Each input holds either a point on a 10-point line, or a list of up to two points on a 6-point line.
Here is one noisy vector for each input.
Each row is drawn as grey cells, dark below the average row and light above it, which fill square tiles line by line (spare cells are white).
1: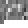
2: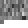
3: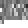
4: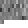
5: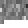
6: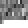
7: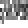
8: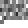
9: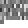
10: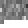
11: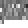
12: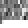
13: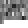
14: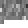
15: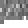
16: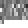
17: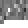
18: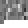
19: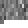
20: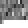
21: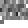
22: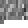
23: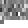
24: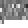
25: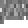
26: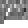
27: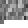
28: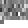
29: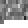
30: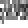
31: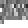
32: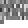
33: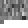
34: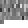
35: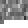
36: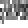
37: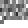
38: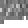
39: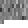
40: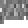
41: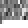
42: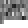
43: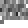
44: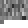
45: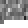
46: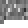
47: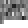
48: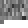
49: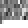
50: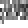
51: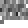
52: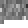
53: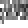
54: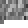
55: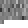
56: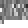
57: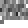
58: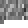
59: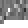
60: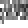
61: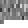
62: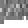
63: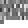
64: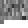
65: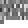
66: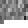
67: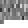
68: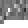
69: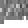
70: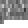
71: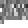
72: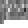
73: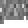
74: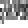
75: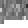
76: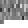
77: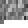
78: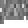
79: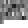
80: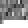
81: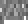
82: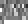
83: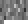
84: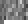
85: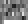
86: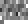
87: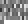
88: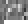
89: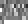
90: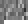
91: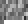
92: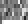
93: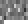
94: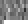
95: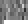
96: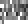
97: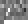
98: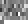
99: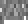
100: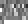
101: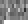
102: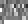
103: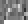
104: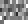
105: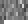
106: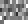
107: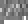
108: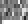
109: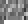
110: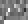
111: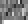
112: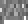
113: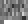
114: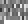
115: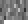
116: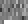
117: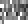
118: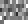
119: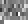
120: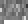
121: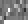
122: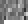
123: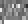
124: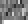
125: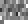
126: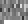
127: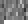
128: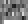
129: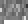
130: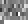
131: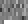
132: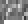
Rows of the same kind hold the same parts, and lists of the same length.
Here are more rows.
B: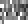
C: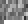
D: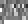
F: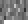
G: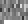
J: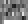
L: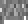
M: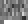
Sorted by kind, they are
B
C, F
D, L
G, J, M

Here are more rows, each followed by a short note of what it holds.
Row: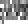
the empty list
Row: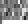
a point on a 10-point line
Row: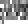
the empty list
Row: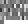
a point on a 10-point line
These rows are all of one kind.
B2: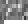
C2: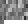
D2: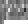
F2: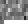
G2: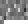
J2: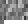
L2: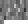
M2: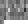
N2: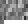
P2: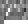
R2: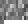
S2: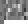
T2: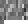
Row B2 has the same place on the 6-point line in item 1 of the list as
F2 and S2.
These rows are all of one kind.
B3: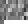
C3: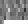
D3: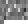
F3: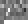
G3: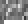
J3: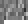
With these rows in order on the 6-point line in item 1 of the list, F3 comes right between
C3 and D3.
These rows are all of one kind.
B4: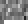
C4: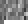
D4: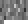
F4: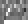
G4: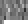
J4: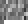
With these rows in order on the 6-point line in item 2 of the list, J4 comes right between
C4 and F4.
